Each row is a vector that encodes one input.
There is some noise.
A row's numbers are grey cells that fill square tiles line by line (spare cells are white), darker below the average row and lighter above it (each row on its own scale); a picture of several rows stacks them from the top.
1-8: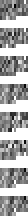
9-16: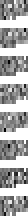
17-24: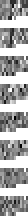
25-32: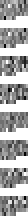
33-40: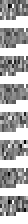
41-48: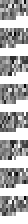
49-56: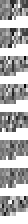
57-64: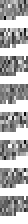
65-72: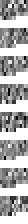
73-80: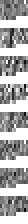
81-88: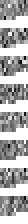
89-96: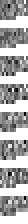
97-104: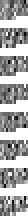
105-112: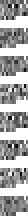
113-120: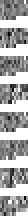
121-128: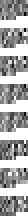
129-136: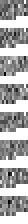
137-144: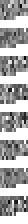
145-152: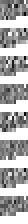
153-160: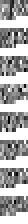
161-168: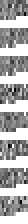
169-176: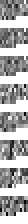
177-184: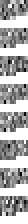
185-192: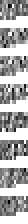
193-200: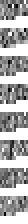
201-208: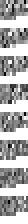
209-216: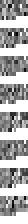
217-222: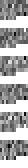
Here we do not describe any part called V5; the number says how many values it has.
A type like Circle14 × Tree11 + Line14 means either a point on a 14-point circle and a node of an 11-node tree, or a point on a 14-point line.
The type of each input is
(Bool × Bool × Bool + Unit) × V5 + Label7 × Line7.
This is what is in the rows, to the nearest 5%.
About 35% of them hold one of 7 labels and a point on a 7-point line. The rest hold a value of V5, together with either a fixed value, or three true/false values.
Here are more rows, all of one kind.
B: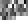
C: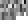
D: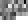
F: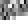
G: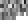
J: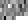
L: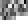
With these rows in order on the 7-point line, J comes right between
F and G.
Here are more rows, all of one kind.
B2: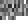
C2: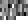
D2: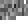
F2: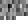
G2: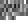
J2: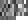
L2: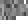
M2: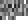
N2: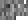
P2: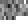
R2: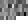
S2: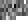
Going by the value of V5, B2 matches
D2, G2, M2 and S2.
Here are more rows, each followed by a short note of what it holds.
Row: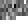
three true/false values and a value of V5
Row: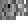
three true/false values and a value of V5
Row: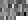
three true/false values and a value of V5
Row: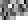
one of 7 labels and a point on a 7-point line
